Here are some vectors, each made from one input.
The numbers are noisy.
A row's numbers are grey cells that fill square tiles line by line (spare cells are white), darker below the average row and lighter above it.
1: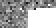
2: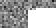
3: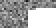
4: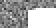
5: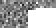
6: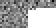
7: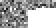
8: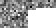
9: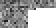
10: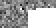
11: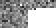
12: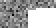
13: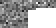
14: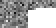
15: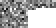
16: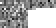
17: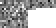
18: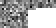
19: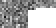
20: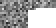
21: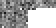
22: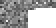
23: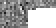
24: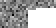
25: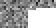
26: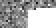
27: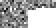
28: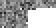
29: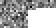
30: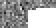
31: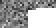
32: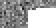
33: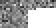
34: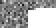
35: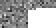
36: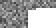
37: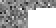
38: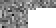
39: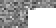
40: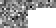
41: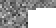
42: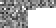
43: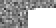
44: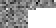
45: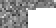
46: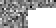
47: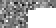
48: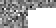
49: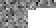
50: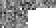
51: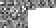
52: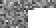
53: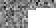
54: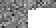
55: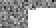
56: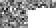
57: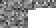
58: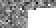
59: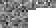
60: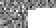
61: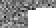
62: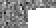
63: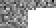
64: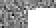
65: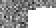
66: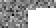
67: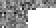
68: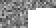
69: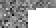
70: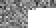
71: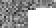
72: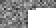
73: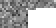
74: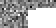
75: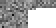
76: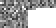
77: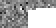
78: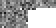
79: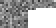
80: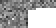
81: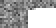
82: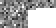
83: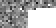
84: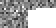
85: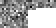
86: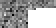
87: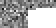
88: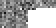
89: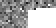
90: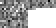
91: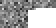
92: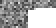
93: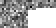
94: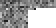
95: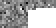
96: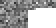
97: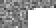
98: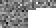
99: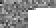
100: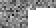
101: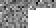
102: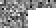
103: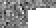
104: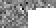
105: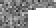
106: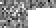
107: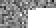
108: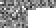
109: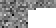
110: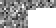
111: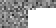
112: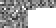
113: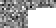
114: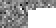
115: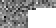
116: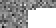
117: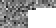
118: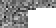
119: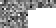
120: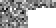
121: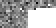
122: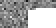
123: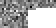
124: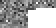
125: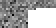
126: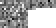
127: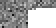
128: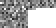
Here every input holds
either one of 4 labels and a true/false value, or a list of up to three points on a 5-point line.
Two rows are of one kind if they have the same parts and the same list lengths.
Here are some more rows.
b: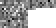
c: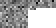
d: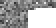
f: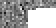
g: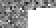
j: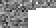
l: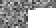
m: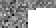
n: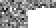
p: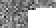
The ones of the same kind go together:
b
c, m, p
d, j, l
f, g
n

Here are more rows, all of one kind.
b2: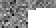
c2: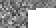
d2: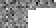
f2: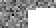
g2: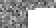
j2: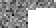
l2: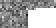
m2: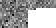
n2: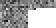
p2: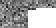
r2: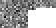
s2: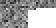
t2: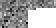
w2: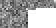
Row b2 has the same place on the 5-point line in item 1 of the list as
f2, j2, m2 and t2.
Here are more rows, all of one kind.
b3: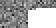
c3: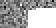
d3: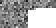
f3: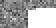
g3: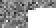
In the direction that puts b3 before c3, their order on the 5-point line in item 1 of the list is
g3, d3, f3, b3, c3.
